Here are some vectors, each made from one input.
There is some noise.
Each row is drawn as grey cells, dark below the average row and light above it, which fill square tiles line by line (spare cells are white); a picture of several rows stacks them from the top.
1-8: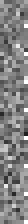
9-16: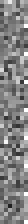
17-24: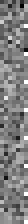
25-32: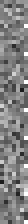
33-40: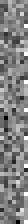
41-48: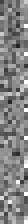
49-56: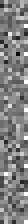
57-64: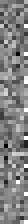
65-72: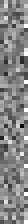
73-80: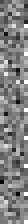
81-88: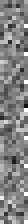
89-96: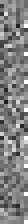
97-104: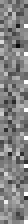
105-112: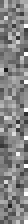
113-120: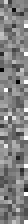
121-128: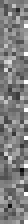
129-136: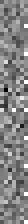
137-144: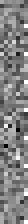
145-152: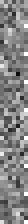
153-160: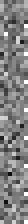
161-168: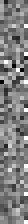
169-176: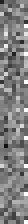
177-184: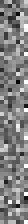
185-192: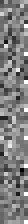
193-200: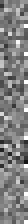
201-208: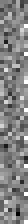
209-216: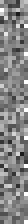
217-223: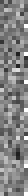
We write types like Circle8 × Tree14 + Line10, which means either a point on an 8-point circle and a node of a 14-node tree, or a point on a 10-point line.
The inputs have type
Label12 × (Label12 + Line8).
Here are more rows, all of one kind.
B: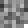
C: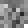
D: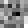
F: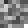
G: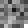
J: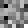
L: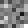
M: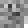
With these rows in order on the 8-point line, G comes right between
C and J.
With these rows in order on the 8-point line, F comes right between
D and L.
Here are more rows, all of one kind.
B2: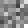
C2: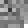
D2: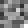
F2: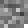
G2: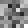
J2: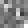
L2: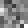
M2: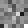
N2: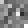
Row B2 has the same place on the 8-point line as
F2, G2 and M2.
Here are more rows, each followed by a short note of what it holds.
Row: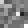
one of 12 labels and a point on an 8-point line
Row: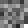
two labels (each one of 12)
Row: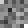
two labels (each one of 12)
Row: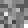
one of 12 labels and a point on an 8-point line
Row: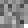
one of 12 labels and a point on an 8-point line
